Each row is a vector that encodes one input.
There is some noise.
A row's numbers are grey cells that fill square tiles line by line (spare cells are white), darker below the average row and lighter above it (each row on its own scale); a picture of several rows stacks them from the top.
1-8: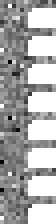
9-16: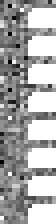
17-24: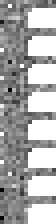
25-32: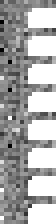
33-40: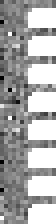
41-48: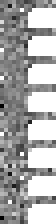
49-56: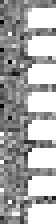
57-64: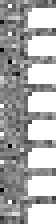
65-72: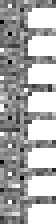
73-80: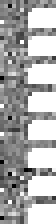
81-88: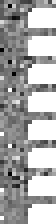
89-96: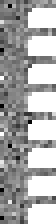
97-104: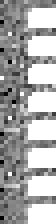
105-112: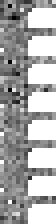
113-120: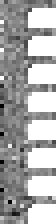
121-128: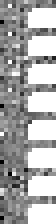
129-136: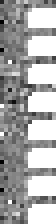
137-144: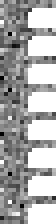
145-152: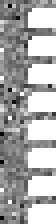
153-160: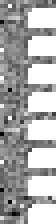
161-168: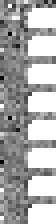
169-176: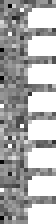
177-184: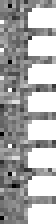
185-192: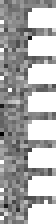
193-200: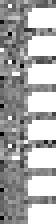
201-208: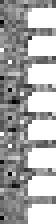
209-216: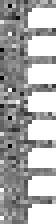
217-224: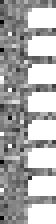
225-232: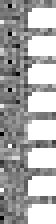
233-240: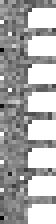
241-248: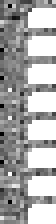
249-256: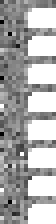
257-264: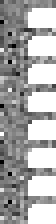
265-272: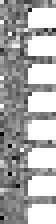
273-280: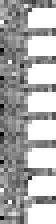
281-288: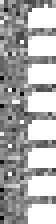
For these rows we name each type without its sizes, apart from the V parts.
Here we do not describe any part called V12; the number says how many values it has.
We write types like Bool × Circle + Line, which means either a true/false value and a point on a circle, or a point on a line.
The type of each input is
List(Bool × V12).
